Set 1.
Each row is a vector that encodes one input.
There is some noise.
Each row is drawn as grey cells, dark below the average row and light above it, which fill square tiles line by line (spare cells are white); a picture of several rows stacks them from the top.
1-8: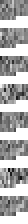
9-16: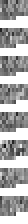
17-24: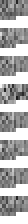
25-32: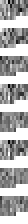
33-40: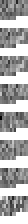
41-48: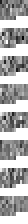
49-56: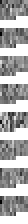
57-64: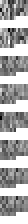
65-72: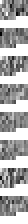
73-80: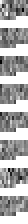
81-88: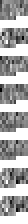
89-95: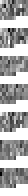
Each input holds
either a point on an 8-point line, or three true/false values.
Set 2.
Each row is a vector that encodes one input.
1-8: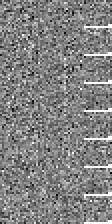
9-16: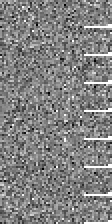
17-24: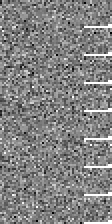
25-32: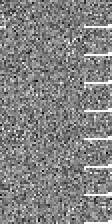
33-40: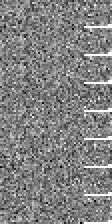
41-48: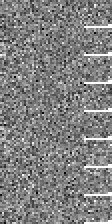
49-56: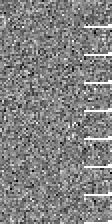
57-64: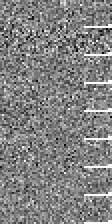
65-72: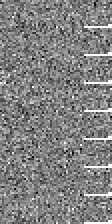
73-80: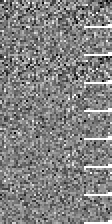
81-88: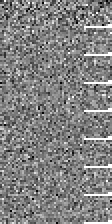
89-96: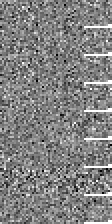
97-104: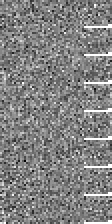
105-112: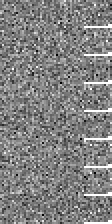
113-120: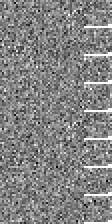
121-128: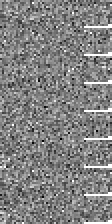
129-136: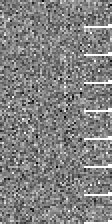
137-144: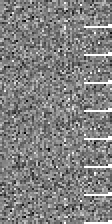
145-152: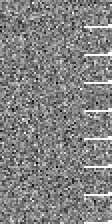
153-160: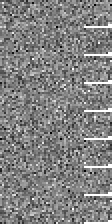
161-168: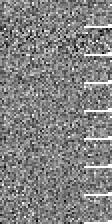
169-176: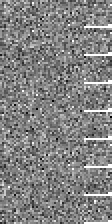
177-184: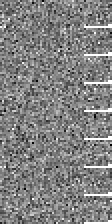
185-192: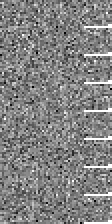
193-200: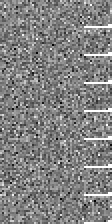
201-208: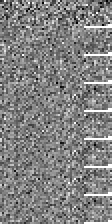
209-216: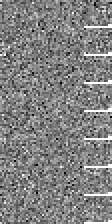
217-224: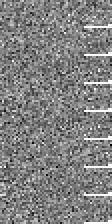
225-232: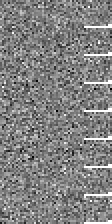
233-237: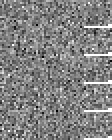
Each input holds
a list of up to two points on a 9-point circle.
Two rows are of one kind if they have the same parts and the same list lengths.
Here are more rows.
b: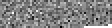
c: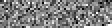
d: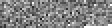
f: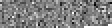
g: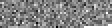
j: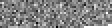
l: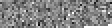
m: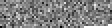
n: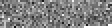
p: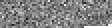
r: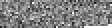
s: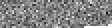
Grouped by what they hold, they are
b, f, l, n, p, s
c
d, g, j, m, r

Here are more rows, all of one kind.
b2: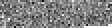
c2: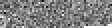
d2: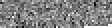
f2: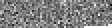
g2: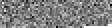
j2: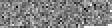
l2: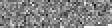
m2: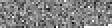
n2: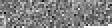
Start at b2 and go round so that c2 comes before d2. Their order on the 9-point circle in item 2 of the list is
b2, n2, c2, g2, j2, d2, l2, m2, f2.
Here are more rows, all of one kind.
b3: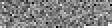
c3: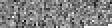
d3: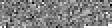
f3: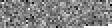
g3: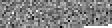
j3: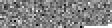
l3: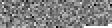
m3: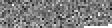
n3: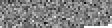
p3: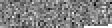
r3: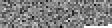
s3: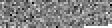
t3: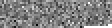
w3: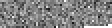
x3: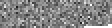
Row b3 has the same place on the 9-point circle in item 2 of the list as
m3, n3, p3 and r3.
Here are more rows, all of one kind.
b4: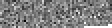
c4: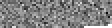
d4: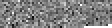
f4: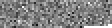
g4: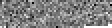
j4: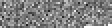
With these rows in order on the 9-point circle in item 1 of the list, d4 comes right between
b4 and g4.
